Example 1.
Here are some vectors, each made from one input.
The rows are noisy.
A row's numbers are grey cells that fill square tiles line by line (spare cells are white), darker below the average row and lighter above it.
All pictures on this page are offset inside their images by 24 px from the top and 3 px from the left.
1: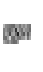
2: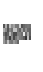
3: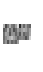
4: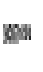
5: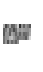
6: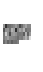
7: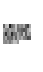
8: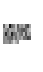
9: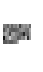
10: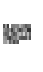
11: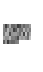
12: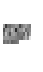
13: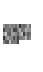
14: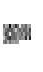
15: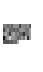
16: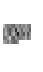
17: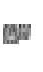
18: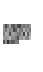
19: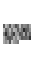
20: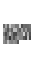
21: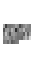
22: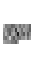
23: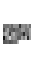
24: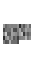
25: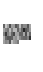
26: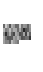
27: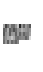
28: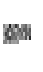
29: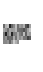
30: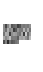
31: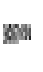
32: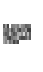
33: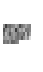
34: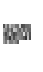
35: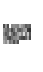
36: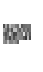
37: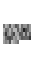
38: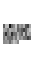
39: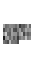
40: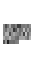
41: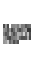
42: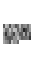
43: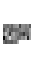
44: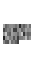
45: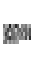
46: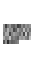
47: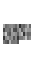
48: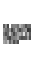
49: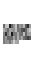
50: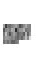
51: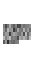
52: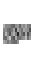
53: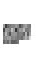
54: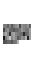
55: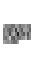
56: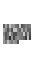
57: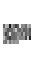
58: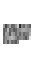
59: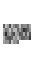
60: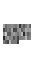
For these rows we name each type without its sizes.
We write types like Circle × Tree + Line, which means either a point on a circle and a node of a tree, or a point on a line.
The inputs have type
Label + Line.
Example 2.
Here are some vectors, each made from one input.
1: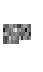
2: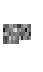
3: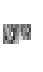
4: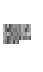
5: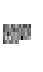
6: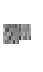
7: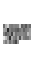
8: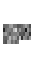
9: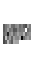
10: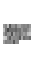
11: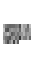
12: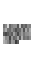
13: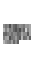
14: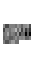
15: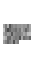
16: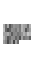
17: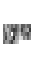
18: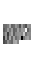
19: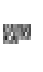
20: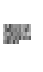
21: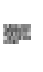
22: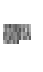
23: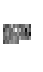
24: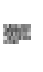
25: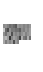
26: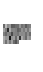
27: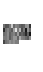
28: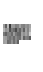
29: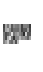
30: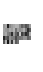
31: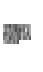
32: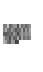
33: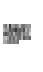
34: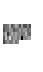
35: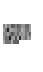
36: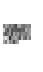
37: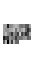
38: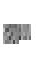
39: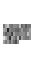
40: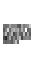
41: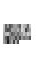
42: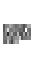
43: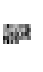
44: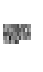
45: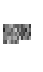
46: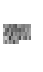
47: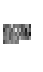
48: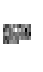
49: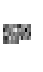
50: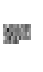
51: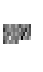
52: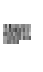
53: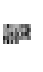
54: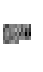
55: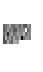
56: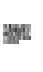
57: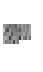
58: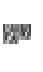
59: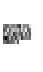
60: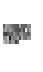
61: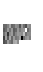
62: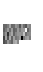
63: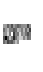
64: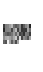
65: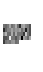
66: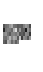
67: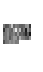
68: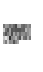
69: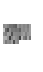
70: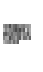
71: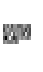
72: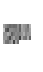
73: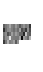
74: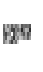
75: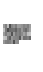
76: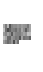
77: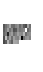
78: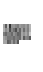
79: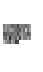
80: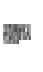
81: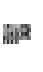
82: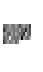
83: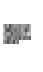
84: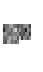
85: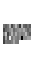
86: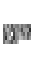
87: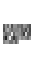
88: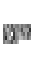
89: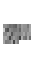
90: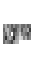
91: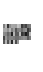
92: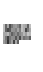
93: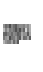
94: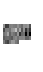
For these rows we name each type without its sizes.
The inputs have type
Bool × Bool × Bool + Tree + Unit.
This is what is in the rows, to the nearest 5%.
About 5% of them hold a fixed value. About 45% of them hold a node of a tree. The rest hold three true/false values.
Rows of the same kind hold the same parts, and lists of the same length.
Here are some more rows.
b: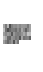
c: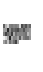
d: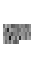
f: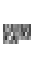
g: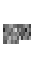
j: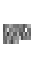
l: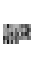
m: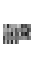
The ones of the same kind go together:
b, c, d
f, g, j
l, m

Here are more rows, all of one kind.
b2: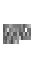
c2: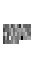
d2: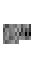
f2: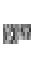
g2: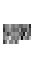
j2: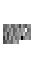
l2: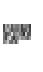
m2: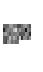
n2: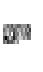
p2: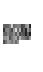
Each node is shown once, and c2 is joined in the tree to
g2 and j2.
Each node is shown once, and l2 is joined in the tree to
f2 and g2.
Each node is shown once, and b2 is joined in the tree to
j2.
